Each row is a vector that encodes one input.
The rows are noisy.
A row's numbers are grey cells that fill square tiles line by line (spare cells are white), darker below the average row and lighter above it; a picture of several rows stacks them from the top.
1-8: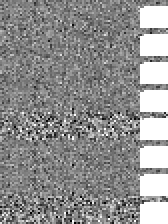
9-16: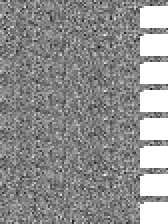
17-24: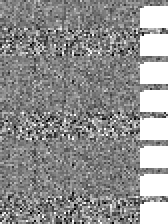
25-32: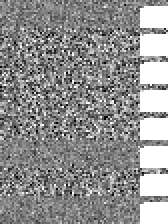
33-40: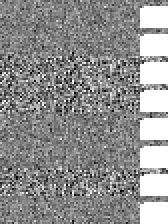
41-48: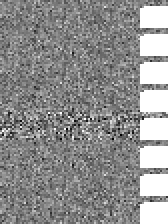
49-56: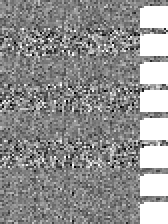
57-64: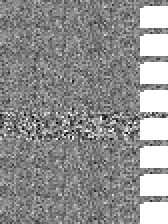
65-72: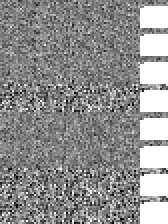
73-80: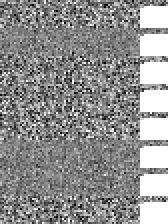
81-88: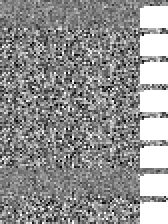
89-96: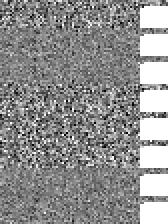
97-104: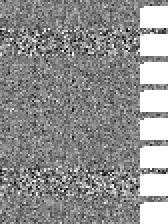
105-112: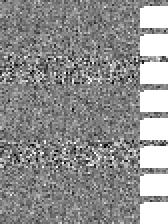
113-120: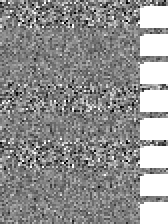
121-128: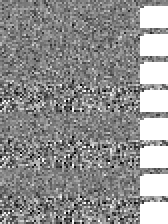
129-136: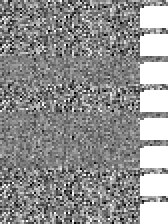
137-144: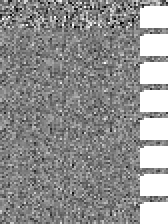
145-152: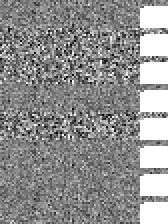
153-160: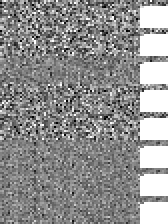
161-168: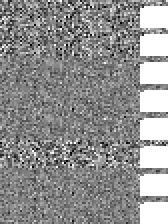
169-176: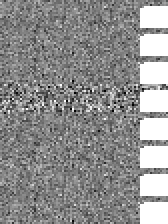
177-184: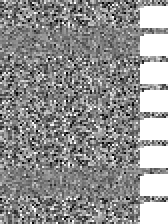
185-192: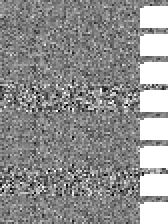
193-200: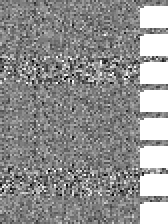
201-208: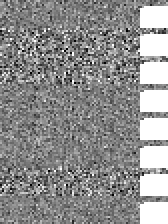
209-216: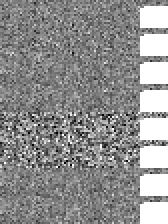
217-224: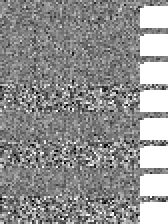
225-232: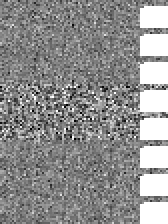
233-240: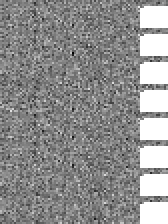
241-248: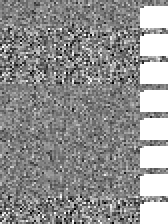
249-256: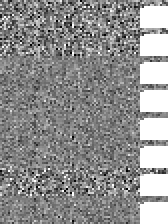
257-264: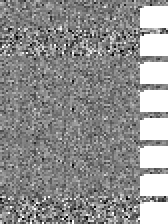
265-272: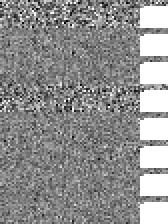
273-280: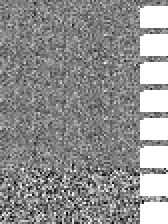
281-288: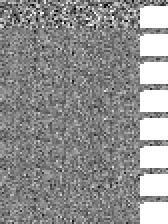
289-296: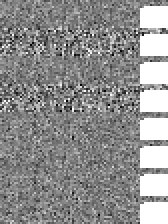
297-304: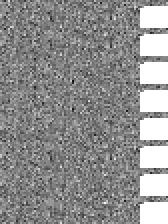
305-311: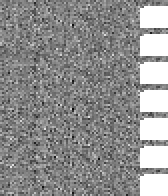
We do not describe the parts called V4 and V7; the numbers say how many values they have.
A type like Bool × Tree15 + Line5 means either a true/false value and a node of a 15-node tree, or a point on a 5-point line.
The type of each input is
Bool × (Circle9 × V4 + Label6) + Circle8 + V7.
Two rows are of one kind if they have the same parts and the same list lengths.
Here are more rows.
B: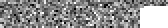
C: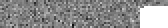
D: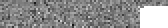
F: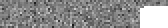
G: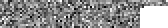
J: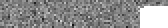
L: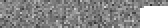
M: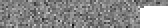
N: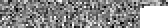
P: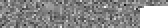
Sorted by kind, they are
B
C, D, F, J, L, M
G, N
P

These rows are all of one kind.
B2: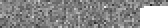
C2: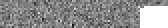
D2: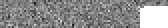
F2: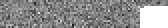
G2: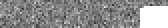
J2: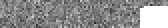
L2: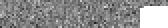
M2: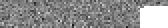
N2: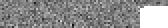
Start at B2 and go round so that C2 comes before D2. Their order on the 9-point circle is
B2, L2, N2, J2, C2, G2, F2, D2, M2.
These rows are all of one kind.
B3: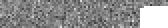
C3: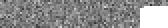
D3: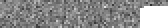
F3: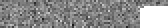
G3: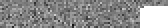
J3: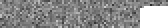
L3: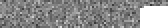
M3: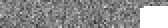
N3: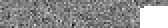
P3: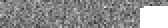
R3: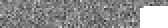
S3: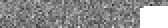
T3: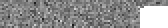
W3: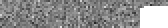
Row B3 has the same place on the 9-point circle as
C3, D3, P3 and T3.
